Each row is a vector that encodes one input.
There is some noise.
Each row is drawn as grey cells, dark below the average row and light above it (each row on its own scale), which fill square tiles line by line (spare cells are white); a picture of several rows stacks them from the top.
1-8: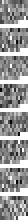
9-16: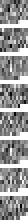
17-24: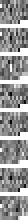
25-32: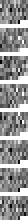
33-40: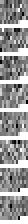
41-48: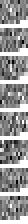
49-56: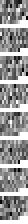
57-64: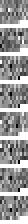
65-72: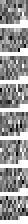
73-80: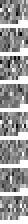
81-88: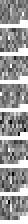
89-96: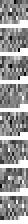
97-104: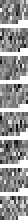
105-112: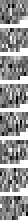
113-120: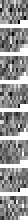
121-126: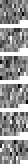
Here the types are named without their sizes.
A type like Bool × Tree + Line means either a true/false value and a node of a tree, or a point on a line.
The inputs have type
Label × Tree + Line.
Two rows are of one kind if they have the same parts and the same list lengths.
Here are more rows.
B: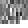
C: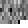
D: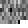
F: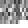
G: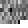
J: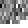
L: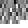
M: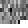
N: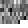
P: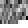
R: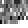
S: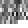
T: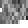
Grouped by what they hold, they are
B, F, J, L, P, R, S, T
C, D, G, M, N

